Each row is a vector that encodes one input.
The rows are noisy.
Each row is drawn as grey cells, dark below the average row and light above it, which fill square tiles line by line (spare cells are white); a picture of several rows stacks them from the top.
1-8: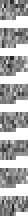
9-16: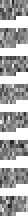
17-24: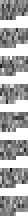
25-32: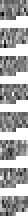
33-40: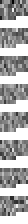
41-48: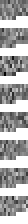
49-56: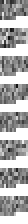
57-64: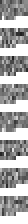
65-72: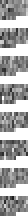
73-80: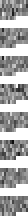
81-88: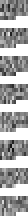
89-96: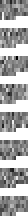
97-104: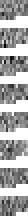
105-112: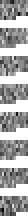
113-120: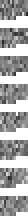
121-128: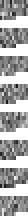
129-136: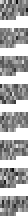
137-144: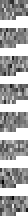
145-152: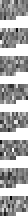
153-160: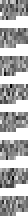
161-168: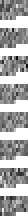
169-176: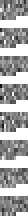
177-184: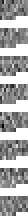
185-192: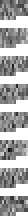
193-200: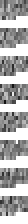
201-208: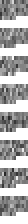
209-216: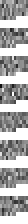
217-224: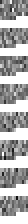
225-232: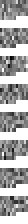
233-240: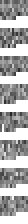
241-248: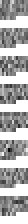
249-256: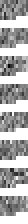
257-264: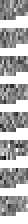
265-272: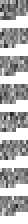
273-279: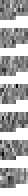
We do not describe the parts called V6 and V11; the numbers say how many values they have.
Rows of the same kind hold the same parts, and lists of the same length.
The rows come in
2 kinds.
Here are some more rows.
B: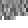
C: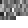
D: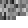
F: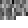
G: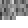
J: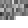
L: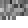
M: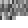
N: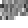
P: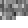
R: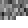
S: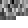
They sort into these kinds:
B, G, J, M, N, P
C, D, F, L, R, S

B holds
a point on a 10-point circle, a true/false value, a value of V6 and a value of V11.
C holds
a point on a 10-point circle, a point on a 7-point line, a true/false value and a value of V6.
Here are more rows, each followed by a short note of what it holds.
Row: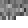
a point on a 10-point circle, a point on a 7-point line, a true/false value and a value of V6
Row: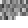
a point on a 10-point circle, a true/false value, a value of V6 and a value of V11
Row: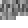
a point on a 10-point circle, a true/false value, a value of V6 and a value of V11
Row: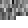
a point on a 10-point circle, a point on a 7-point line, a true/false value and a value of V6
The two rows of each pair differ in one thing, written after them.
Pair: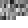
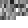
the true/false value
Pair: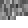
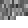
the true/false value
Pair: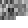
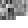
the true/false value
